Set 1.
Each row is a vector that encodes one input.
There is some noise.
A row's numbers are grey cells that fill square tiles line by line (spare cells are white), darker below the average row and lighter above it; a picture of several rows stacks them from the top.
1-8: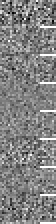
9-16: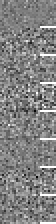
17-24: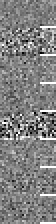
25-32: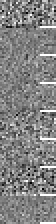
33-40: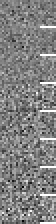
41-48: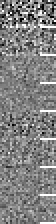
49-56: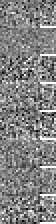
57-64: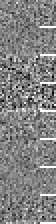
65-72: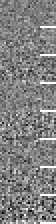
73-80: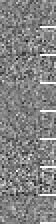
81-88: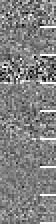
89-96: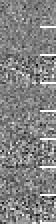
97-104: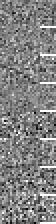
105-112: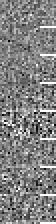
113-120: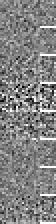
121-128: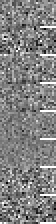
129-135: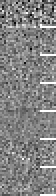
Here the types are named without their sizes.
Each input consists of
a list of points on a line.
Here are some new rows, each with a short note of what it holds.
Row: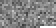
a list of one item
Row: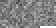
a list of one item
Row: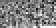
a list of two items
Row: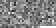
a list of three items
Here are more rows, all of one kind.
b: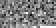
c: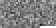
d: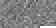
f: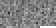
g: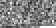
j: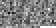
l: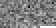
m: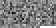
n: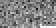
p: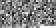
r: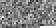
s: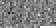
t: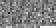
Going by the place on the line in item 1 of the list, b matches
l and m.
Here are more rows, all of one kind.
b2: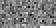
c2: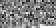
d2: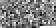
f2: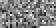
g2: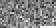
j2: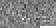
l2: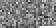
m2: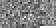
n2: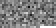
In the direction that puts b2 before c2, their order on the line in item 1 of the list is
f2, j2, m2, g2, d2, b2, n2, l2, c2.
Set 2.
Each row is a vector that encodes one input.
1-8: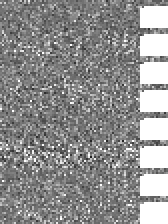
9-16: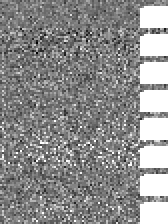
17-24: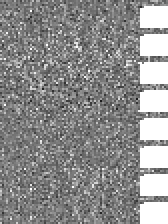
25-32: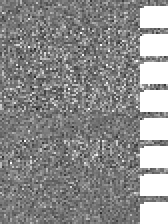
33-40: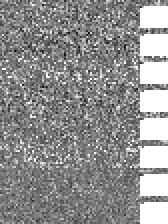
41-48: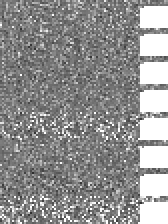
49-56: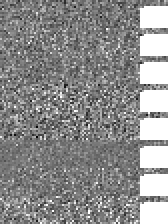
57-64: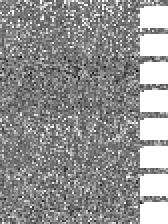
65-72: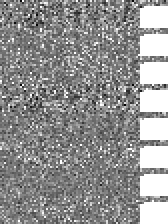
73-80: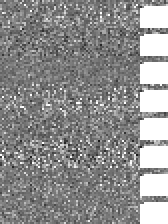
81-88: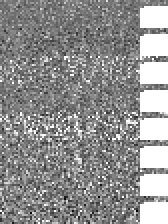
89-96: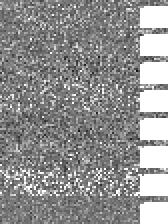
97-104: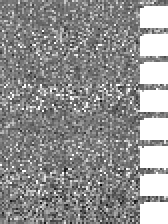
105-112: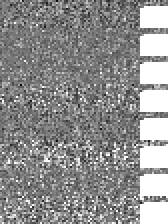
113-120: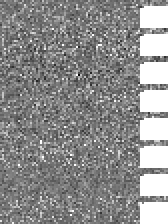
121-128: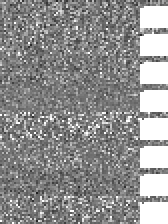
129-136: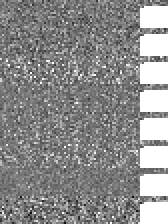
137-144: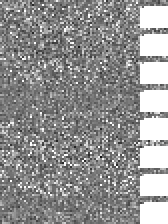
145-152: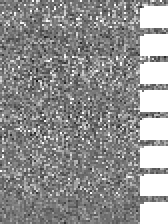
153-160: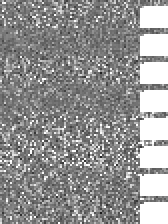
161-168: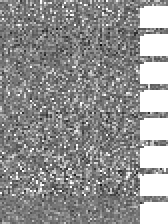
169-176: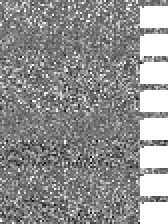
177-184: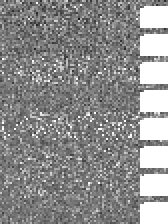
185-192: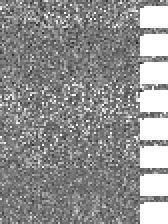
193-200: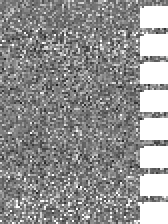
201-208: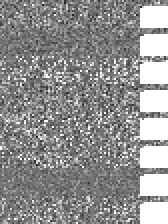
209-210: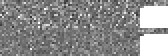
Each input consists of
either one of 4 labels, or a node of a 7-node tree, or a node of a 13-node tree.
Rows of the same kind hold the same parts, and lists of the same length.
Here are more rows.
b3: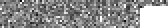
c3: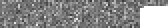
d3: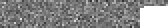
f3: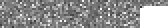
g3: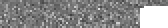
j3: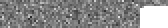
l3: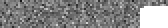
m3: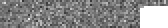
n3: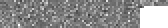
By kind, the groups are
b3, f3, j3, m3, n3
c3, d3, l3
g3

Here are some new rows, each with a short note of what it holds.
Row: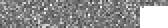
one of 4 labels
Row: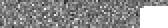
a node of a 7-node tree
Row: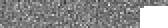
a node of a 13-node tree
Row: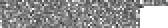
a node of a 13-node tree
